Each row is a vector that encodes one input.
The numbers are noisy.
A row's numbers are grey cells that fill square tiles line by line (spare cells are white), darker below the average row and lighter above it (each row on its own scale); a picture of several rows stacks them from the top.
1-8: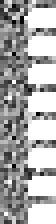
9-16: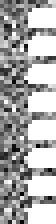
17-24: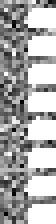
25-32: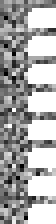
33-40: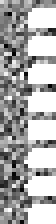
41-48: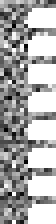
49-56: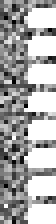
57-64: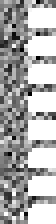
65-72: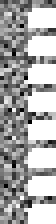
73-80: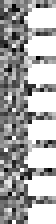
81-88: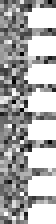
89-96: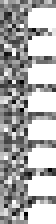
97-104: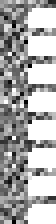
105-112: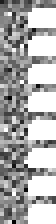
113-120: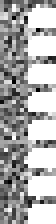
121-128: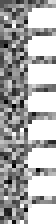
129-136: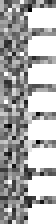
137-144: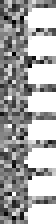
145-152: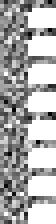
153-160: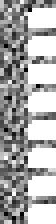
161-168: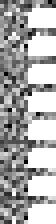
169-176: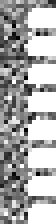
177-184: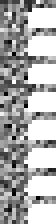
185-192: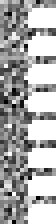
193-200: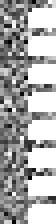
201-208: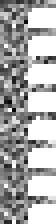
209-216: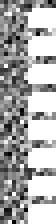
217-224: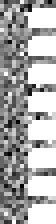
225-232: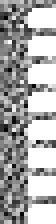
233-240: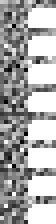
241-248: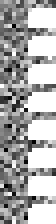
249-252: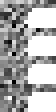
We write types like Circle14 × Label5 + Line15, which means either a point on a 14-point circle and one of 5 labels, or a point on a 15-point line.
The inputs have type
Bool × Bool × Bool.
